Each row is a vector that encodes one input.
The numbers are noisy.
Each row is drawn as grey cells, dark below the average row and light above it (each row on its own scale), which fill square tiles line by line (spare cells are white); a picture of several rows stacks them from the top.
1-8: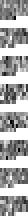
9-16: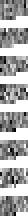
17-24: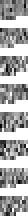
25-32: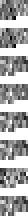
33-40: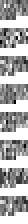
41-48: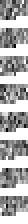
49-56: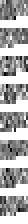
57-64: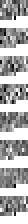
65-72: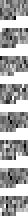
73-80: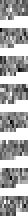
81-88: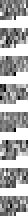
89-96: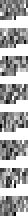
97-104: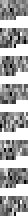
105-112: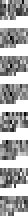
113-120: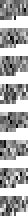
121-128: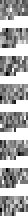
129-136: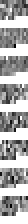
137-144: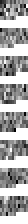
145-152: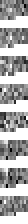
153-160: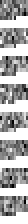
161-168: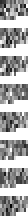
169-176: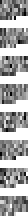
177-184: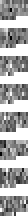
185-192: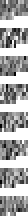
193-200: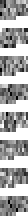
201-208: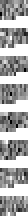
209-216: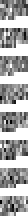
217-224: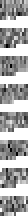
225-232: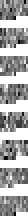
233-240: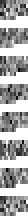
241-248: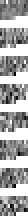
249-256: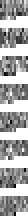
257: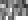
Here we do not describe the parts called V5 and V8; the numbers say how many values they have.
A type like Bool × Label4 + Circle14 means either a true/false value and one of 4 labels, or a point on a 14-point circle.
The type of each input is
Bool × V5 + List2(Line6) × V8.
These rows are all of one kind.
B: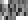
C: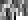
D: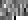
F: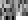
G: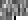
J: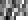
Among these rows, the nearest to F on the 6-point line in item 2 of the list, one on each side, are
D and J.
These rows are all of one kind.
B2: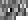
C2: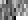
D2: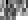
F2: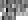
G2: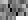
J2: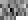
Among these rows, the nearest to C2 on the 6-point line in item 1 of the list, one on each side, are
B2 and F2.
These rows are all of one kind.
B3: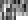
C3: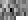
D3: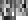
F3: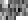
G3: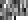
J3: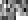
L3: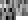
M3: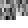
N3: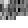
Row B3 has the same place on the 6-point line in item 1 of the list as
G3, J3 and N3.
